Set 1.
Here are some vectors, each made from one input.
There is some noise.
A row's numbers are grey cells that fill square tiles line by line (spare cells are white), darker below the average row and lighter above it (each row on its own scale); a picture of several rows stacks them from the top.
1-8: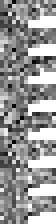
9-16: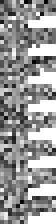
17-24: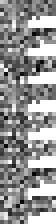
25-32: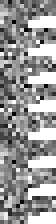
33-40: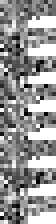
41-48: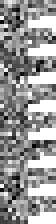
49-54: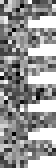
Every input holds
one of 11 labels.
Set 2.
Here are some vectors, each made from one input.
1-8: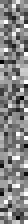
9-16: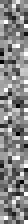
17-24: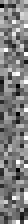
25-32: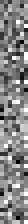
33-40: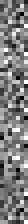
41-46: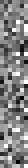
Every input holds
one of 8 labels.
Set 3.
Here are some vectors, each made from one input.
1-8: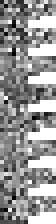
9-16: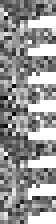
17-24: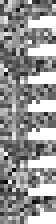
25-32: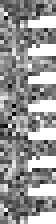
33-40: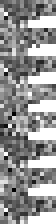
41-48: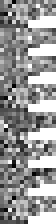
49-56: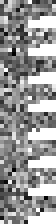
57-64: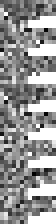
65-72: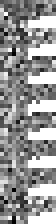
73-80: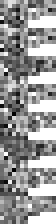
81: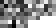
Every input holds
one of 11 labels.
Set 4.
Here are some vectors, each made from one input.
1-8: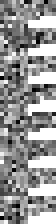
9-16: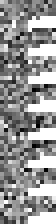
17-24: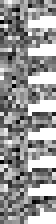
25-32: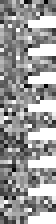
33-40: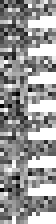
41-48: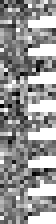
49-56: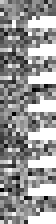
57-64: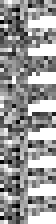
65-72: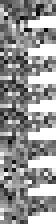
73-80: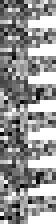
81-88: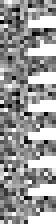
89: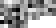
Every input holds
one of 11 labels.
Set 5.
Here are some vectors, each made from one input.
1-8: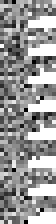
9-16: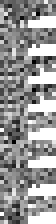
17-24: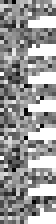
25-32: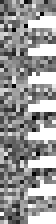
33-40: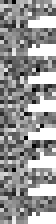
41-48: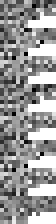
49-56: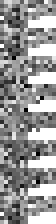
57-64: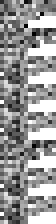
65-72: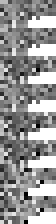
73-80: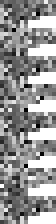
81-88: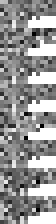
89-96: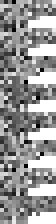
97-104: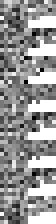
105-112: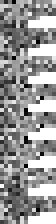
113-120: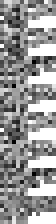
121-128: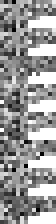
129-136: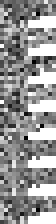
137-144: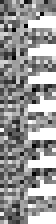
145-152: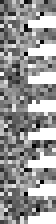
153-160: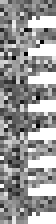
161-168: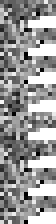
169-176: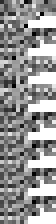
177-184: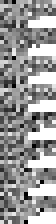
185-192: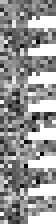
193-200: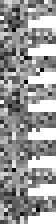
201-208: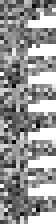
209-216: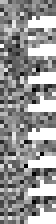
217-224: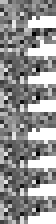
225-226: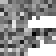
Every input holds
one of 6 labels.
